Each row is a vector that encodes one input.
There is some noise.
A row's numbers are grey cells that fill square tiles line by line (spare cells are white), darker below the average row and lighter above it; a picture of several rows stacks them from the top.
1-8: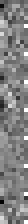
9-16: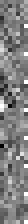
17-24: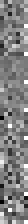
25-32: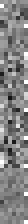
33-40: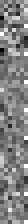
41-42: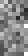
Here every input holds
a point on a 6-point line.
